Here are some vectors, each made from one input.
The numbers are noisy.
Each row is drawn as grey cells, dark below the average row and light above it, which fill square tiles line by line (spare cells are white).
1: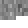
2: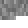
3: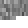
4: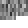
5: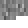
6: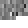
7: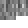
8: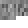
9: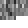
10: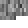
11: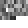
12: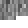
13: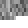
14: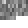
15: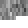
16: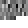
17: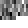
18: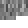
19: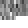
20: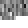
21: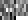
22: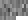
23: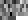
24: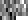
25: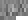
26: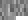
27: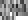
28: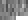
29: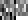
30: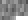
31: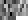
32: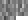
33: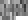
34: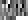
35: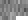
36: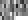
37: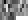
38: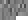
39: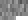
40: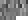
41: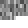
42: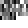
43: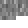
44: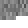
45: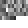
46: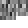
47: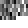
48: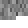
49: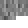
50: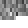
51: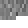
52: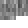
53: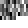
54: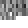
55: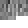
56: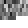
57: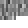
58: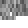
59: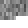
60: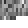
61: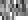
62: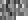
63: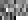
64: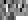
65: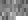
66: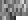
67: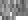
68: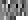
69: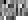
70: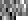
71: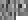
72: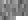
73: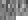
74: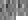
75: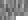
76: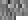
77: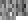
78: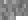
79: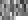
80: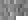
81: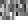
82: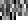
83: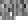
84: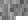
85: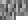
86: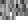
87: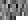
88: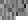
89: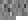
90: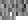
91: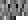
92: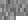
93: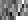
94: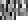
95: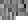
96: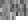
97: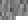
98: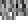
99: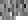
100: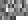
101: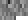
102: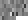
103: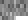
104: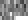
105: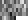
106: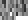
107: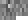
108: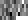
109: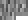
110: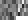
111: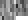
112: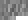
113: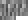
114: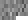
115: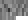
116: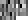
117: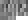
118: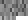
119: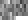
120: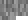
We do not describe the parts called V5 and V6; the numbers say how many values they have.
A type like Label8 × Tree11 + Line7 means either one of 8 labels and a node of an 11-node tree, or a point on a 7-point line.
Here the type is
(Bool × Bool × Bool + V6) × Line4 + V5.
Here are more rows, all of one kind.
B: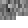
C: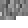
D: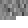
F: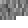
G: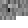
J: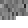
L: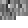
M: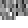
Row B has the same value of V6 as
G and L.
